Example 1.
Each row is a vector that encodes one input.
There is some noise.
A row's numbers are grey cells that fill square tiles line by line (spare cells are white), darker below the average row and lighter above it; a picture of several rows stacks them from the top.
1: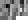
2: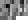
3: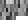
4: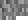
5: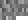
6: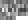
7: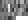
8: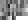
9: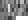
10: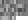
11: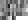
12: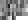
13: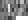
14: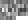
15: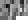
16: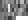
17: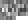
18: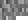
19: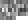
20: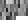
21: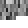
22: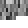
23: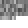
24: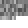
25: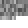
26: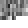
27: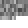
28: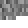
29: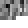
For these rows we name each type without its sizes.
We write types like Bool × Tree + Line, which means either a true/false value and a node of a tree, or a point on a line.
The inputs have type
Tree.
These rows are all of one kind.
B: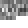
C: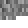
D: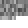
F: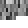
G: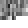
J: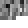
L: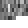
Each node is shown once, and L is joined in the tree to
C and F.
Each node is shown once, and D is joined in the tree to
B and C.
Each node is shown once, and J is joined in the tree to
G.
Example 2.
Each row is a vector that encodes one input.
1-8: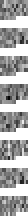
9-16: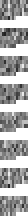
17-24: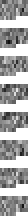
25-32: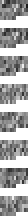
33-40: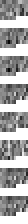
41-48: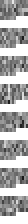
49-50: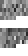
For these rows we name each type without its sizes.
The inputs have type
Circle + Unit.
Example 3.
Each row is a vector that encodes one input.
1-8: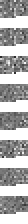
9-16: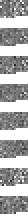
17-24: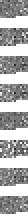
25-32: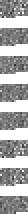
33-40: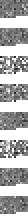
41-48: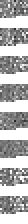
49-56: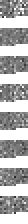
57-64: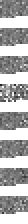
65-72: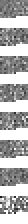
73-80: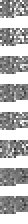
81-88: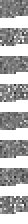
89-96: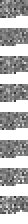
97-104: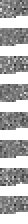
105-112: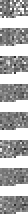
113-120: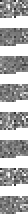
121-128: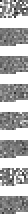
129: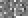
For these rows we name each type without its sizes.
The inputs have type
Label.
